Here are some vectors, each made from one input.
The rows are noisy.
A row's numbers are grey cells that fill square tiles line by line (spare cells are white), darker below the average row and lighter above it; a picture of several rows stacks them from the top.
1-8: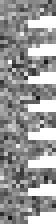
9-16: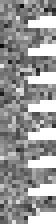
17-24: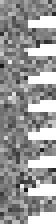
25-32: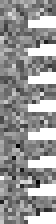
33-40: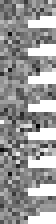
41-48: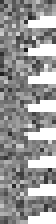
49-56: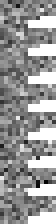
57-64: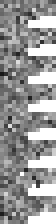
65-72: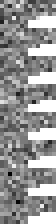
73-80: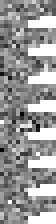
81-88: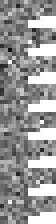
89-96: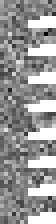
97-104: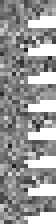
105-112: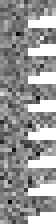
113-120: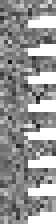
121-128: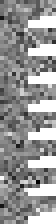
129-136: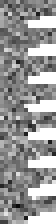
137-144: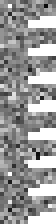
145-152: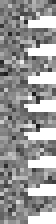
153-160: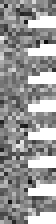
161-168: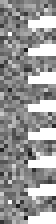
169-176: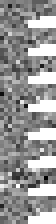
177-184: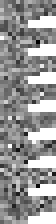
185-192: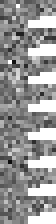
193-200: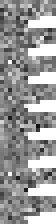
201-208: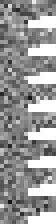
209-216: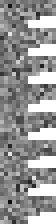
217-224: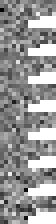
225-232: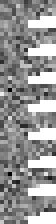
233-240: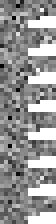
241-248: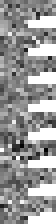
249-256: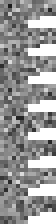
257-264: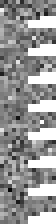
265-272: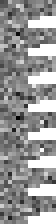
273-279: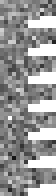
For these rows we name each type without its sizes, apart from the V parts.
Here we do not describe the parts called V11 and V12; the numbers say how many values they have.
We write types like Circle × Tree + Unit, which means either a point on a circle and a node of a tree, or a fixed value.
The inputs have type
(Line + V11) × (Tree + V12).
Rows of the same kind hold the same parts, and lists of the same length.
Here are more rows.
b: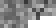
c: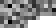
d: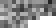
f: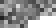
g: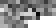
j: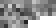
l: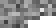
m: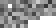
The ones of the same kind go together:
b, f
c, g
d, l
j, m

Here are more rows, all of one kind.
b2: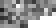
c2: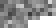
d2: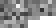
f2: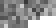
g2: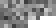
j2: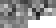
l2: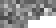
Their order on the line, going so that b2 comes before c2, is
b2, l2, j2, g2, f2, c2, d2.
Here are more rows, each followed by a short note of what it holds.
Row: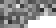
a point on a line and a value of V12
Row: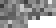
a point on a line and a value of V12
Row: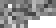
a value of V11 and a value of V12
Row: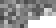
a point on a line and a value of V12
